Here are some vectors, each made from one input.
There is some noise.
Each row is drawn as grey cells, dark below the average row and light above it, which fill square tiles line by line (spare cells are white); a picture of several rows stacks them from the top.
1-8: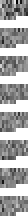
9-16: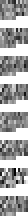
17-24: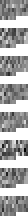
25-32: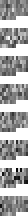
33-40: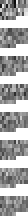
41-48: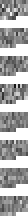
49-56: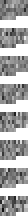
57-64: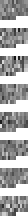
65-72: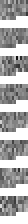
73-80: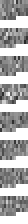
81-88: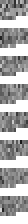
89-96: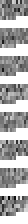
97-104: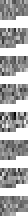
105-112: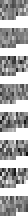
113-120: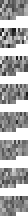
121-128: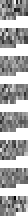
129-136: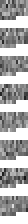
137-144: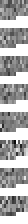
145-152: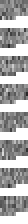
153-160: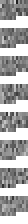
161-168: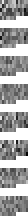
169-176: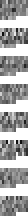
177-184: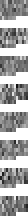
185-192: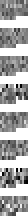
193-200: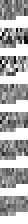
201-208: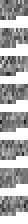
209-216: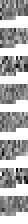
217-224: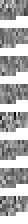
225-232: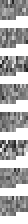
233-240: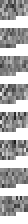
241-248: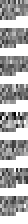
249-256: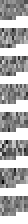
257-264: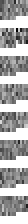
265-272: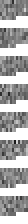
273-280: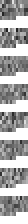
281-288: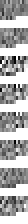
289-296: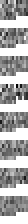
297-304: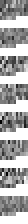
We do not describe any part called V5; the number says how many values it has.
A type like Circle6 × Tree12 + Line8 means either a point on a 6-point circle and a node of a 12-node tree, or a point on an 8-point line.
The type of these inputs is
List2(Label9 × V5).
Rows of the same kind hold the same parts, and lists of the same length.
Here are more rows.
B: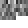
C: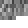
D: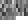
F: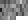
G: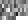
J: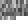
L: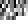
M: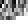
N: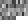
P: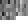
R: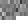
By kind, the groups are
B, C, M, N, R
D, F, J, P
G, L

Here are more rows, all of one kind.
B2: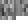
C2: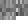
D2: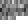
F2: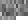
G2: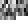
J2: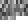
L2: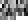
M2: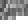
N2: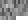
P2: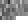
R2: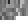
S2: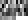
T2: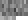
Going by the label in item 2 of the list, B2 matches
F2, G2 and M2.
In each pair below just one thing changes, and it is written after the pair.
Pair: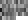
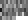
the label in item 1 of the list
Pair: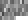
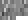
the label in item 1 of the list
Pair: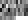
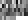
the label in item 1 of the list
